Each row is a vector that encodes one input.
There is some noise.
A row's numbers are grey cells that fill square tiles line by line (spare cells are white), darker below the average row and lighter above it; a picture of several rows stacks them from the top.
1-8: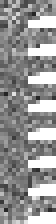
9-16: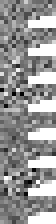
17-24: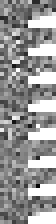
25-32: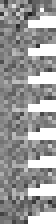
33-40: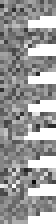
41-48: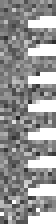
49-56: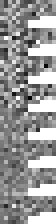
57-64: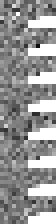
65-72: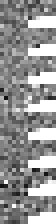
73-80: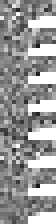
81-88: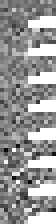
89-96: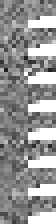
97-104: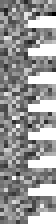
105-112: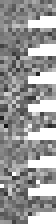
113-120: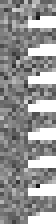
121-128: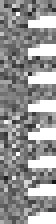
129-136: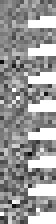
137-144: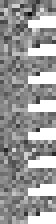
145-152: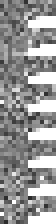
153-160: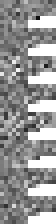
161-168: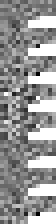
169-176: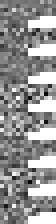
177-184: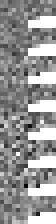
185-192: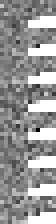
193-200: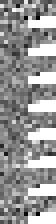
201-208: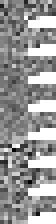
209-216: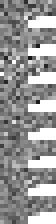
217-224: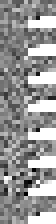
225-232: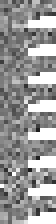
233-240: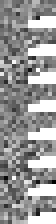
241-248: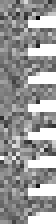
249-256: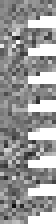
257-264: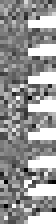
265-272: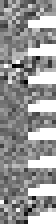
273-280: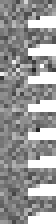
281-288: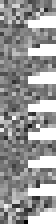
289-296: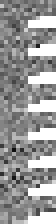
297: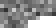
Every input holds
either one of 7 labels, or a point on a 13-point line and a true/false value.
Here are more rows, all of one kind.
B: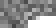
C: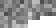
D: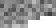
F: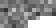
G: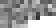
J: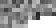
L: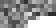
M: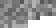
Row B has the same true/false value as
F and L.
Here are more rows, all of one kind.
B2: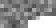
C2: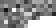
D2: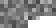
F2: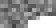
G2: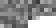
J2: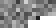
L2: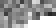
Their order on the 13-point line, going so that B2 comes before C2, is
L2, F2, B2, G2, D2, J2, C2.
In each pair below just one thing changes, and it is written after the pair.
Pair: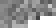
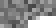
the true/false value
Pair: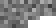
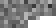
the place on the 13-point line
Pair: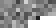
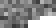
the true/false value
